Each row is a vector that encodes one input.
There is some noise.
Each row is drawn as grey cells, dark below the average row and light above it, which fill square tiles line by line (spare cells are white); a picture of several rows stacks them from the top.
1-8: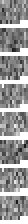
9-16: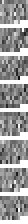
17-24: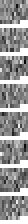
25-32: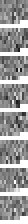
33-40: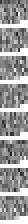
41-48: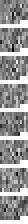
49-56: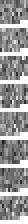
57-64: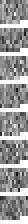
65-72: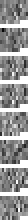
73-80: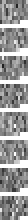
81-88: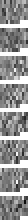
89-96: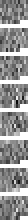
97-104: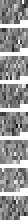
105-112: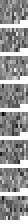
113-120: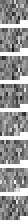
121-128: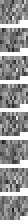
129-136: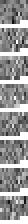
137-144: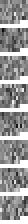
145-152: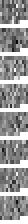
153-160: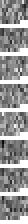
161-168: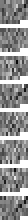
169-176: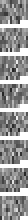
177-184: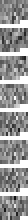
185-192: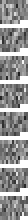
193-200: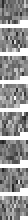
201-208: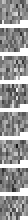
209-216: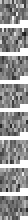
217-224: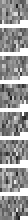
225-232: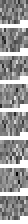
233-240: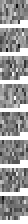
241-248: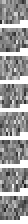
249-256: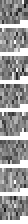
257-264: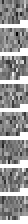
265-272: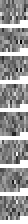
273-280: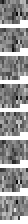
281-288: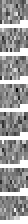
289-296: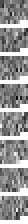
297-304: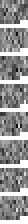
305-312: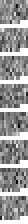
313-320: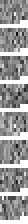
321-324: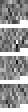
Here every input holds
a point on a 19-point circle, together with either a point on an 8-point circle, or three true/false values.
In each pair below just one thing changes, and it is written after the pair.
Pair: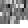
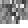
the place on the 8-point circle
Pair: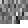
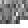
the place on the 19-point circle
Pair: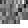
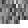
the place on the 8-point circle
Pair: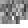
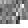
the place on the 19-point circle
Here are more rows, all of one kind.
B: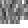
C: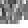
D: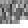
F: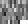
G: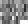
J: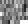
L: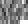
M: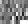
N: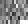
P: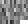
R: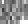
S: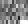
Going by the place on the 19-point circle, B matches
L and S.
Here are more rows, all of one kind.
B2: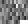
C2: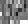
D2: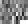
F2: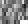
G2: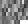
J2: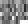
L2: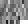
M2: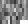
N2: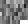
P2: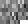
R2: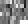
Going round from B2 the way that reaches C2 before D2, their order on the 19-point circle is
B2, R2, C2, J2, F2, D2, G2, M2, P2, L2, N2.
